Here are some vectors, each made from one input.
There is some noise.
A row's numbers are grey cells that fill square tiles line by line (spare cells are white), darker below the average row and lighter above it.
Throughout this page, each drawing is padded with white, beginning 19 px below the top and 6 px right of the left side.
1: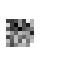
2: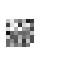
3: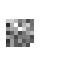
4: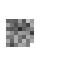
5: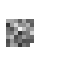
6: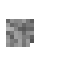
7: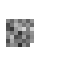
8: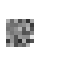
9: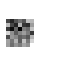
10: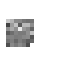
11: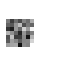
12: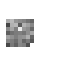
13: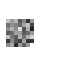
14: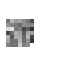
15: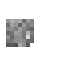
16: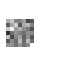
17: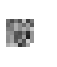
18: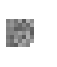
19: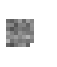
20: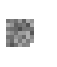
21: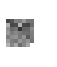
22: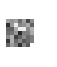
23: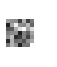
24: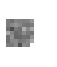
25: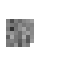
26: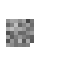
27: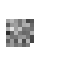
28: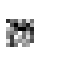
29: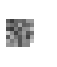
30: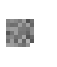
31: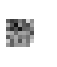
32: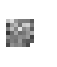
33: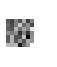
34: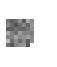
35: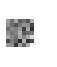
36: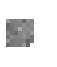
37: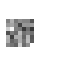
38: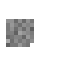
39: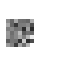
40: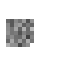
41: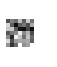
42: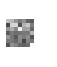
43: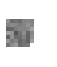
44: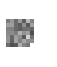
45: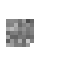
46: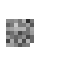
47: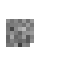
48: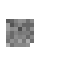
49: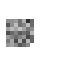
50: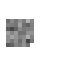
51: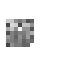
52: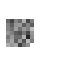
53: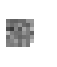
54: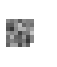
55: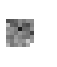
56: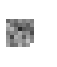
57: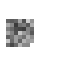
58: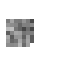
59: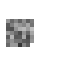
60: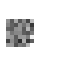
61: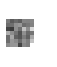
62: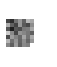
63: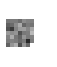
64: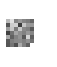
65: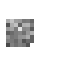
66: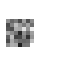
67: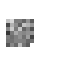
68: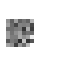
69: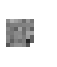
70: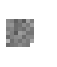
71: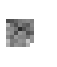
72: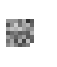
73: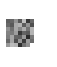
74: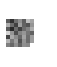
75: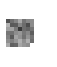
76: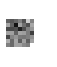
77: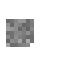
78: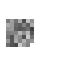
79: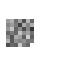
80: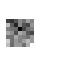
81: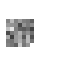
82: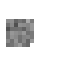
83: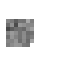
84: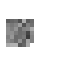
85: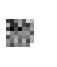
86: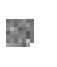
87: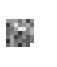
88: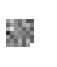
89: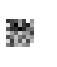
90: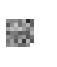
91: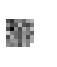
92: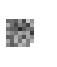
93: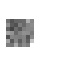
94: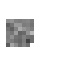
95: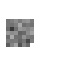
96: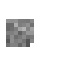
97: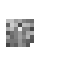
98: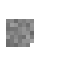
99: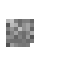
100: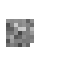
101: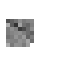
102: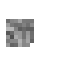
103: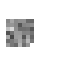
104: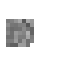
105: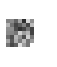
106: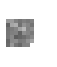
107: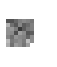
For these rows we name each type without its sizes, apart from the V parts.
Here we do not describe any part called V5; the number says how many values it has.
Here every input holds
a list of items, each a true/false value and a value of V5.
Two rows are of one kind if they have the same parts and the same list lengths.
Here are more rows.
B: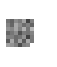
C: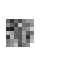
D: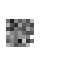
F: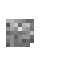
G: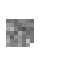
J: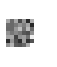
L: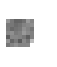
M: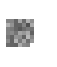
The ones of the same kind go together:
B, G
C, F, L, M
D, J

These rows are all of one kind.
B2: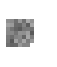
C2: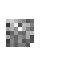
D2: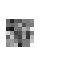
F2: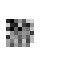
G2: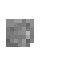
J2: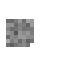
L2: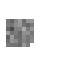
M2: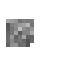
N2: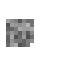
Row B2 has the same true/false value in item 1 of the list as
D2 and N2.
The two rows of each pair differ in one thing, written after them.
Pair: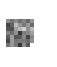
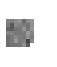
the value of V5 in item 2 of the list
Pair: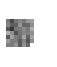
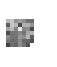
the true/false value in item 2 of the list
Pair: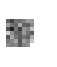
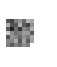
the true/false value in item 1 of the list
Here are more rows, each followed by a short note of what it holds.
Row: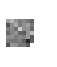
a list of two items
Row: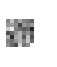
a list of one item
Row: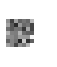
the empty list
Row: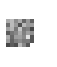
a list of two items
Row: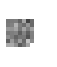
a list of one item
